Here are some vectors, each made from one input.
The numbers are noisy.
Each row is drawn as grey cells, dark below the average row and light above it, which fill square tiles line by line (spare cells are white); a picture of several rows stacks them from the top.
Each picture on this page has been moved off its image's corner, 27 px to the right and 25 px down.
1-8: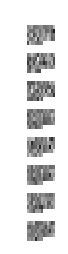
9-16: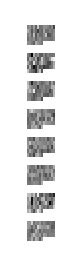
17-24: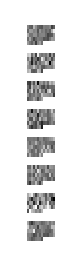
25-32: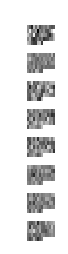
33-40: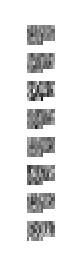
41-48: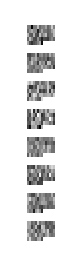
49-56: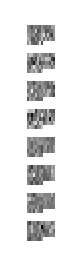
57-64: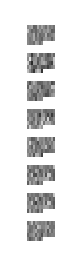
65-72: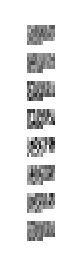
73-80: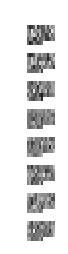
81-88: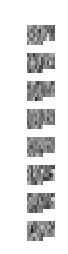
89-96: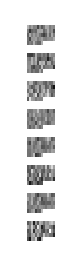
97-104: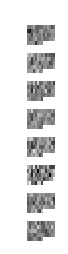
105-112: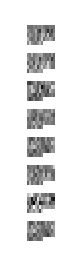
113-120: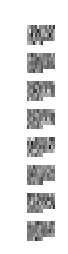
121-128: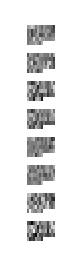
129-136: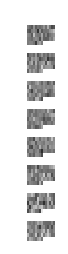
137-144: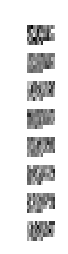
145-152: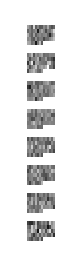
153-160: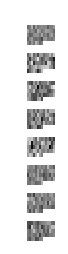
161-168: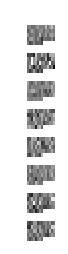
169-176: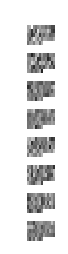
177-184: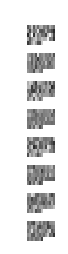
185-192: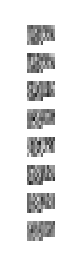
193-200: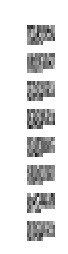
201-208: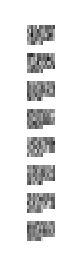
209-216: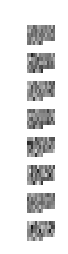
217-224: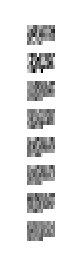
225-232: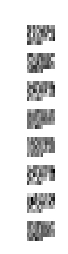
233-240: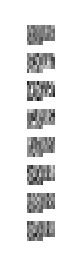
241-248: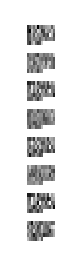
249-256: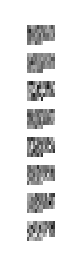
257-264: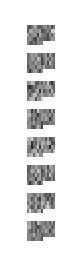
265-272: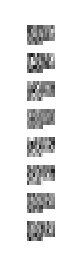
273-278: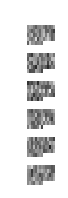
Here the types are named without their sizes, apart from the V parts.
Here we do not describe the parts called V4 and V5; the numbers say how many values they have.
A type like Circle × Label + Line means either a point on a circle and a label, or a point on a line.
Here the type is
Bool × Circle + (Tree + V5) × V4.
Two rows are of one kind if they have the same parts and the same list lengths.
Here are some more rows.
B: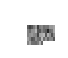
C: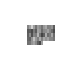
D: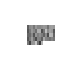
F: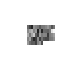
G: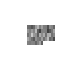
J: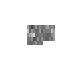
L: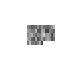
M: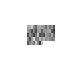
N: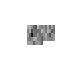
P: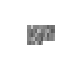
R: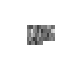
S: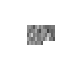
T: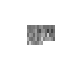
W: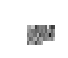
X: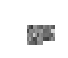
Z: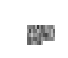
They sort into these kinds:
B, G, L, S, T
C, D, M, N, P
F, J, R, W, X, Z

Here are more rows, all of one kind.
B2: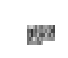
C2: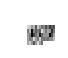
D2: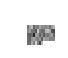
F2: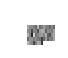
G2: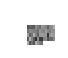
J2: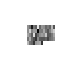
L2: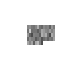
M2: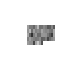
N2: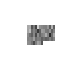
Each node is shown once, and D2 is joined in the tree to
C2, L2 and M2.
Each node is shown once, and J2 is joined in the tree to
B2 and L2.
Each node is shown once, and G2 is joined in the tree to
F2.
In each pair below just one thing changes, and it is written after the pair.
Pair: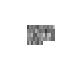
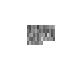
the place on the circle
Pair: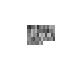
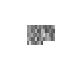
the place on the circle
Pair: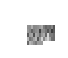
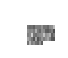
the place on the circle
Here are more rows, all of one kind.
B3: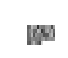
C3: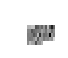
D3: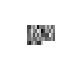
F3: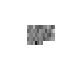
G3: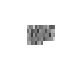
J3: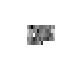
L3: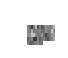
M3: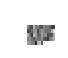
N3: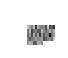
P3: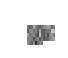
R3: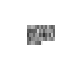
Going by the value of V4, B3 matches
C3, L3 and R3.
